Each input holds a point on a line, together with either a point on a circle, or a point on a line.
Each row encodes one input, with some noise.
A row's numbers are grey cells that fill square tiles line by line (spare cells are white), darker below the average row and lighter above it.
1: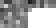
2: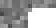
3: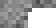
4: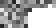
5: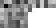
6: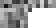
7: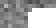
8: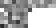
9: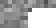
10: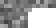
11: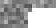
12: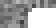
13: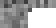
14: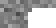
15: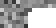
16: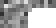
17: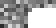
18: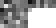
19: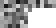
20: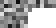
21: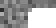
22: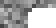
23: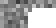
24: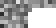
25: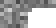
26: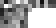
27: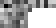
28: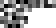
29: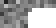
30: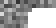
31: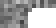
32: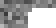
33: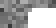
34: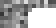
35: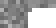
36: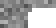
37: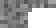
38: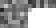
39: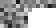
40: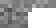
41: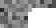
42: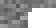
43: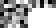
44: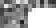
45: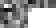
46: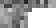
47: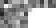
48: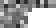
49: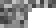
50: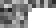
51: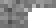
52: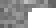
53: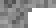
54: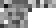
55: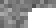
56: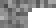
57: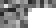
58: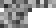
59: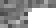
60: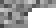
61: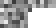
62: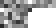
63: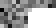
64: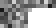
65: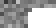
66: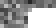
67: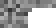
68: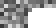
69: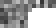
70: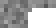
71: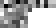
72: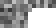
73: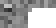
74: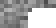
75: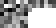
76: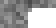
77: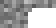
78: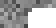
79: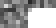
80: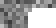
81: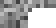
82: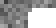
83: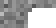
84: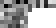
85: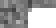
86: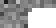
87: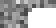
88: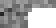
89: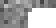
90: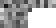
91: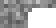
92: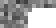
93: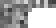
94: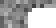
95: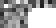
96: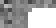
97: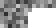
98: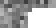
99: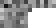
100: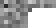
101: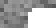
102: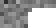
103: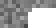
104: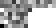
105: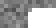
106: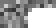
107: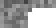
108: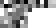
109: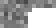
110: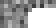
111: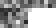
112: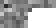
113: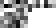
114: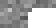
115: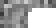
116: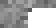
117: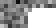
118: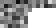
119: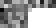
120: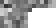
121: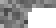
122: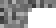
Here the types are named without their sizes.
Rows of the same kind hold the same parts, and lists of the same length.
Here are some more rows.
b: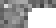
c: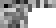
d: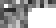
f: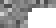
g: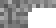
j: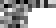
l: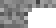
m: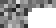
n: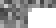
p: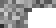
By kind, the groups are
b, f, p
c, d, g, j, l, m, n

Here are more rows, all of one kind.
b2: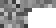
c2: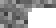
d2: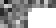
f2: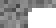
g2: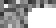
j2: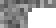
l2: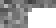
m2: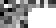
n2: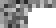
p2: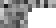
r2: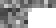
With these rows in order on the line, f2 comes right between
c2 and g2.
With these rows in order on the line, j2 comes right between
m2 and p2.
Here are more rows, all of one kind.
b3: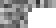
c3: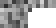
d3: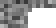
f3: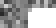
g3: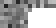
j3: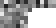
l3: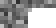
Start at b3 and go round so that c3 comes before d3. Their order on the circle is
b3, f3, c3, d3, g3, l3, j3.
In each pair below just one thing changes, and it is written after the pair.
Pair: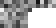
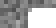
the place on the line
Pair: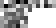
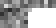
the place on the line
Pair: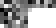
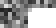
the place on the circle
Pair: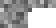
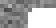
the place on the line
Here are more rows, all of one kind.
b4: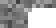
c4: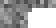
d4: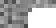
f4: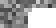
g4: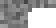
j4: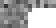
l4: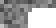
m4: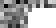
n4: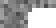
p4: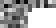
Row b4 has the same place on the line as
d4, f4 and m4.
